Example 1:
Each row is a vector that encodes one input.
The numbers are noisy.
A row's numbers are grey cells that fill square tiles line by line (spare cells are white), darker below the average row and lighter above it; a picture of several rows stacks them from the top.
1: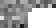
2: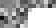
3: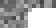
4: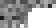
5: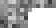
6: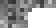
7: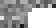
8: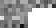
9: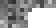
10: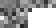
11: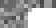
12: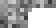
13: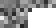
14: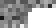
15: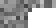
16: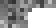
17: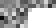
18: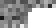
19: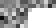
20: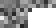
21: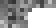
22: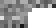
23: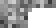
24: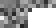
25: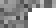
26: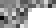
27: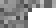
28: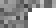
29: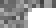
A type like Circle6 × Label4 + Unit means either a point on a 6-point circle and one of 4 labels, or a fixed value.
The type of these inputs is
Bool × Bool × Bool.
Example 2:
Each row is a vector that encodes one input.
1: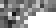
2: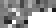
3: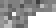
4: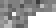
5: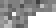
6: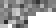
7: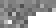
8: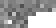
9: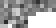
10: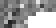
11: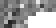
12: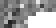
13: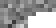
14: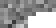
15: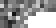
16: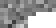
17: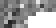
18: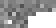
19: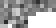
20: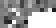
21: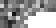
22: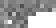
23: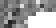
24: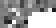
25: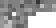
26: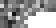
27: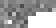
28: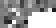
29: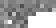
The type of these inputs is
Line7.
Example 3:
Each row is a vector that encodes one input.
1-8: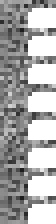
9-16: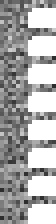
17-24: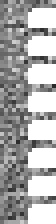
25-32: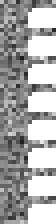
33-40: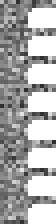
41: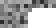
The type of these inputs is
Bool × Bool × Bool.
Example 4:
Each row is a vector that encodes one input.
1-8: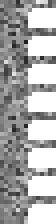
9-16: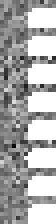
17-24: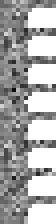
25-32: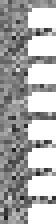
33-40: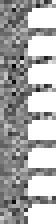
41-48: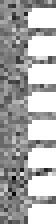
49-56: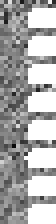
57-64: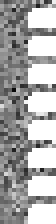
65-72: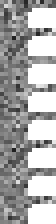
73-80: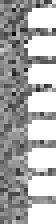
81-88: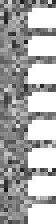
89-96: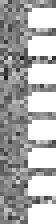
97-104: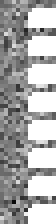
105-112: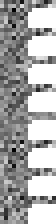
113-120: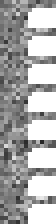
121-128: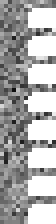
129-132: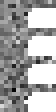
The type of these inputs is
Tree13.
